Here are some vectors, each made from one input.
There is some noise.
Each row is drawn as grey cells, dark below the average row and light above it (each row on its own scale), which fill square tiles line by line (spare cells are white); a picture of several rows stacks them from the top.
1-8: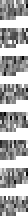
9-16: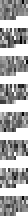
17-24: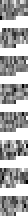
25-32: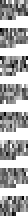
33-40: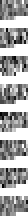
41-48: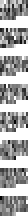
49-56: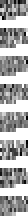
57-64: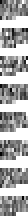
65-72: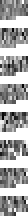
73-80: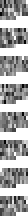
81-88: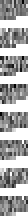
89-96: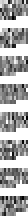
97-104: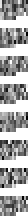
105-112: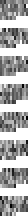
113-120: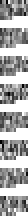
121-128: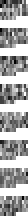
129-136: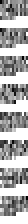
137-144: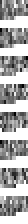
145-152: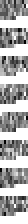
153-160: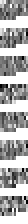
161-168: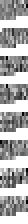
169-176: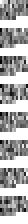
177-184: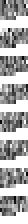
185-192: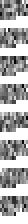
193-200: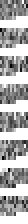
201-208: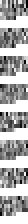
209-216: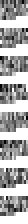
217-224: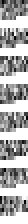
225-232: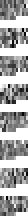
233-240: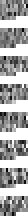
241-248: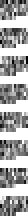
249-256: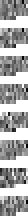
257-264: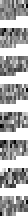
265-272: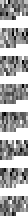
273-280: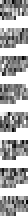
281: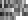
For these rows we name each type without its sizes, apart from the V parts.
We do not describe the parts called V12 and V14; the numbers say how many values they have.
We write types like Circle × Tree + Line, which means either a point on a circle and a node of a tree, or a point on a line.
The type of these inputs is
(Circle + V14) × Line + V12.
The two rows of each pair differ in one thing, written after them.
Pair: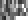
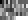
the place on the line
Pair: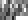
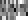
the place on the circle
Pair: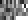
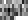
the place on the circle
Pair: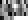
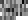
the place on the circle
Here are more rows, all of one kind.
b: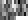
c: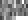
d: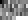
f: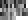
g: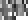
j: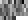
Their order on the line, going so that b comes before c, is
b, c, j, f, d, g.
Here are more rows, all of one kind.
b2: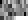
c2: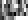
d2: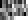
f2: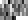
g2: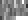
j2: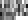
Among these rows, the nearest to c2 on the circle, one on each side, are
d2 and g2.
